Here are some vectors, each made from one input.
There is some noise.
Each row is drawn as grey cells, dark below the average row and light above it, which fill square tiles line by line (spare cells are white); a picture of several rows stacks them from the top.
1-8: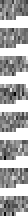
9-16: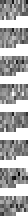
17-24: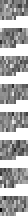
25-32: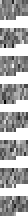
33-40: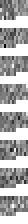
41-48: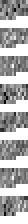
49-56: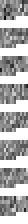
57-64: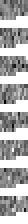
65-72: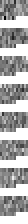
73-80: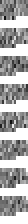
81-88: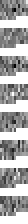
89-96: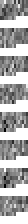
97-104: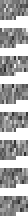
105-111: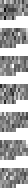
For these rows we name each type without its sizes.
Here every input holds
a point on a line and a node of a tree, together with either a fixed value, or a node of a tree.
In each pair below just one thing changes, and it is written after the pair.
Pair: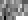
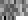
the place on the line
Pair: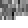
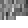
the place on the line
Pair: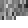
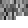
the place on the line
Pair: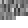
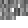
the node of one of the two trees
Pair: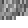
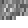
the node of one of the two trees
